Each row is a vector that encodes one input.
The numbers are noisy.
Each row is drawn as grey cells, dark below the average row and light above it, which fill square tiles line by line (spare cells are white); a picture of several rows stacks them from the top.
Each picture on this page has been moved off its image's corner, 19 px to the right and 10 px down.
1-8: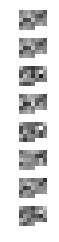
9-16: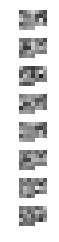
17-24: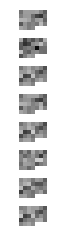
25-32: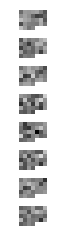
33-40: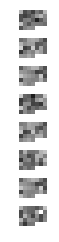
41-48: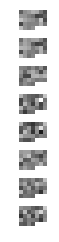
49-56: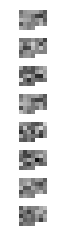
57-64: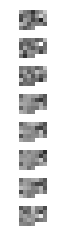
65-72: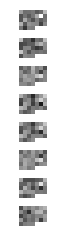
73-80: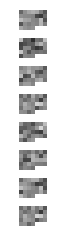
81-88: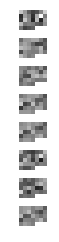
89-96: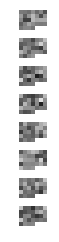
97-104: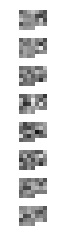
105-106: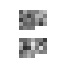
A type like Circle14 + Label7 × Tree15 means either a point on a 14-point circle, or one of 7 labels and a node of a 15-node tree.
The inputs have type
Bool × Line6 + Line8.
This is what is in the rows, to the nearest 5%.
About 55% of them hold a point on a 6-point line and a true/false value. The rest hold a point on an 8-point line.
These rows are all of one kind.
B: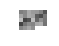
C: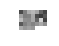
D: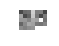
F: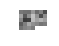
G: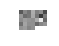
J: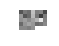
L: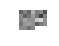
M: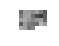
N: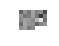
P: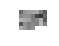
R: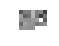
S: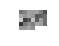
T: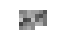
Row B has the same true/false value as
F, S and T.
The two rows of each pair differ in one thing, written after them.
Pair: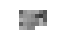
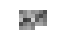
the true/false value
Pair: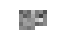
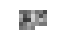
the true/false value
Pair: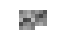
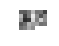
the place on the 6-point line
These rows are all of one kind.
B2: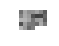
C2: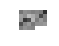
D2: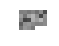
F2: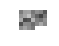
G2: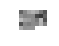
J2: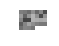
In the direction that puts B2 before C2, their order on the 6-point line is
B2, G2, F2, C2, D2, J2.
